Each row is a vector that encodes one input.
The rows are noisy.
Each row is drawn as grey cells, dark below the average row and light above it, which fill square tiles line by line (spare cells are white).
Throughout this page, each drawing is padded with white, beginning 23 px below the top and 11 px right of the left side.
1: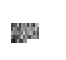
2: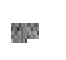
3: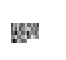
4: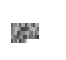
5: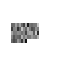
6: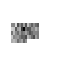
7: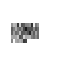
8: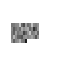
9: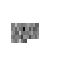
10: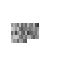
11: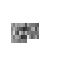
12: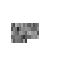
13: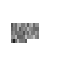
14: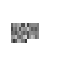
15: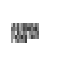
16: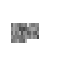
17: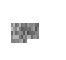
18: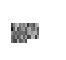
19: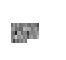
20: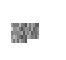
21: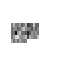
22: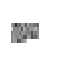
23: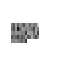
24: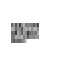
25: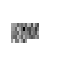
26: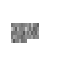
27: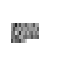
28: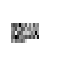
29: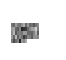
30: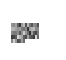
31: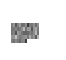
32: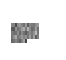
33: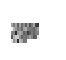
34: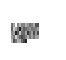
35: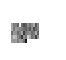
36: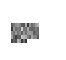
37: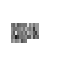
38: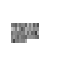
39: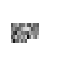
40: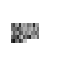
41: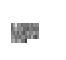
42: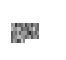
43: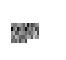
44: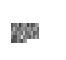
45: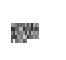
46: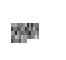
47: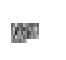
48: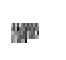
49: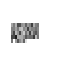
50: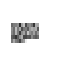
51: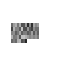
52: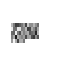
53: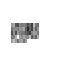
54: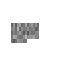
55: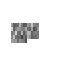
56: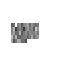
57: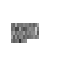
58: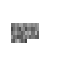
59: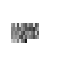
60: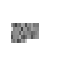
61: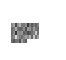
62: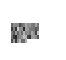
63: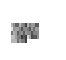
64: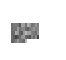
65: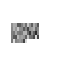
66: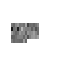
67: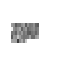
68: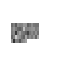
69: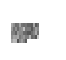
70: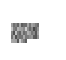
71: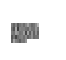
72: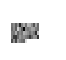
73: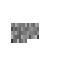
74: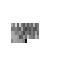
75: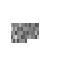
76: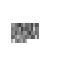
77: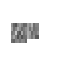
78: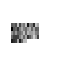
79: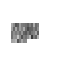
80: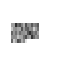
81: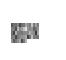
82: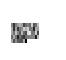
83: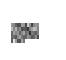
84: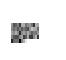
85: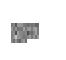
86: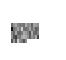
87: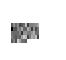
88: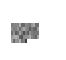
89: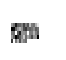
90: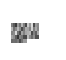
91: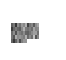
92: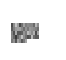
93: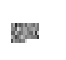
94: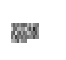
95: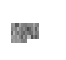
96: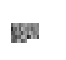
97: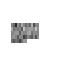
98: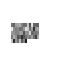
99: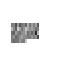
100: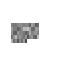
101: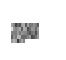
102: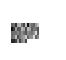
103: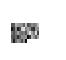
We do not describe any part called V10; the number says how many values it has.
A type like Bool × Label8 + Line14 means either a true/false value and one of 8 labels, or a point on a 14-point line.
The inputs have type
Bool × (Line6 + V10).
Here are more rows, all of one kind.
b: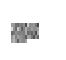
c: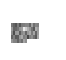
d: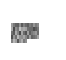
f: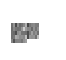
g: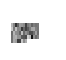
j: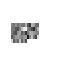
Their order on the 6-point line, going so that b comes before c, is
j, f, d, g, b, c.
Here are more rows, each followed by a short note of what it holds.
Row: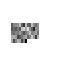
a point on a 6-point line and a true/false value
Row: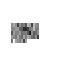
a true/false value and a value of V10
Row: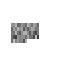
a true/false value and a value of V10
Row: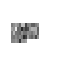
a true/false value and a value of V10
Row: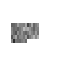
a point on a 6-point line and a true/false value
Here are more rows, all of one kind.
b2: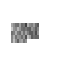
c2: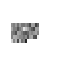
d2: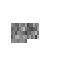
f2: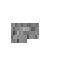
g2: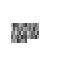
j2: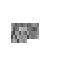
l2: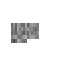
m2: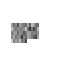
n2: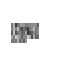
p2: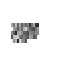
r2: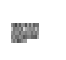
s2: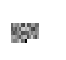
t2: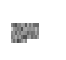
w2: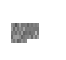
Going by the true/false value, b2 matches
l2, m2, n2 and s2.
